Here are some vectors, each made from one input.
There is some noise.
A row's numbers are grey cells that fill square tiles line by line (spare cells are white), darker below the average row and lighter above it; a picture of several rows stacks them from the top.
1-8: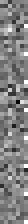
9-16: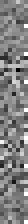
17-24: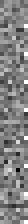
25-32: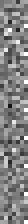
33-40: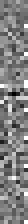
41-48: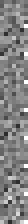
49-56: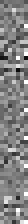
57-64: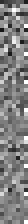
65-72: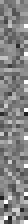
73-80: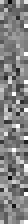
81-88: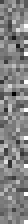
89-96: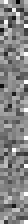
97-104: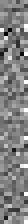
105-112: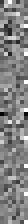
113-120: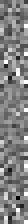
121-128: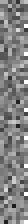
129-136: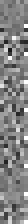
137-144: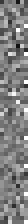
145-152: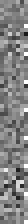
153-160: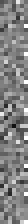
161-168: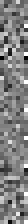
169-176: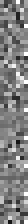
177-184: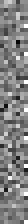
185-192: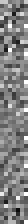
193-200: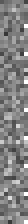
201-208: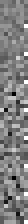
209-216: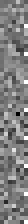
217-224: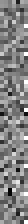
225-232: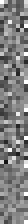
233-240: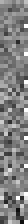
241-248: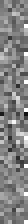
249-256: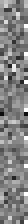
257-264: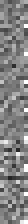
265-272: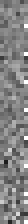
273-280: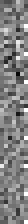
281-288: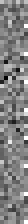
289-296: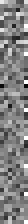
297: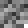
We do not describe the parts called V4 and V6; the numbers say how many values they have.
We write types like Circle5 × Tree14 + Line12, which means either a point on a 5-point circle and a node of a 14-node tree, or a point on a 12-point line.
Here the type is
(Bool × V6 + Circle14) × V4.
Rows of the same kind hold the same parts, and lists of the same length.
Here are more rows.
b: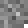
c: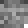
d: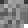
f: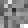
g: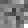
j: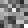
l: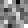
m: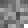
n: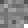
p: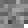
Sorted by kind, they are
b, c, d, f, j, l, m, n, p
g

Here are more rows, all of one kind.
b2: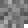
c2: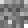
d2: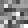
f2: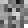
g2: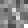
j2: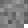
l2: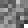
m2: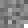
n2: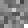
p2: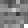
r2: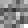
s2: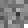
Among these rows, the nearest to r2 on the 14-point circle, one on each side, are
f2 and l2.
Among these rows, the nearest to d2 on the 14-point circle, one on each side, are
f2 and g2.
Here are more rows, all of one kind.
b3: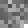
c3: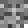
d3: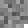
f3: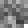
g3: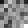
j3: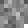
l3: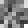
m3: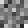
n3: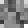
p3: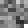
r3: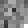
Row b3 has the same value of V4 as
d3, l3 and n3.
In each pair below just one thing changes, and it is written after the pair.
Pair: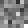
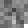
the value of V4
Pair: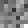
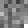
the value of V4
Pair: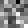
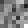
the true/false value
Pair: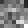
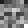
the true/false value
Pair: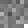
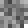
the true/false value
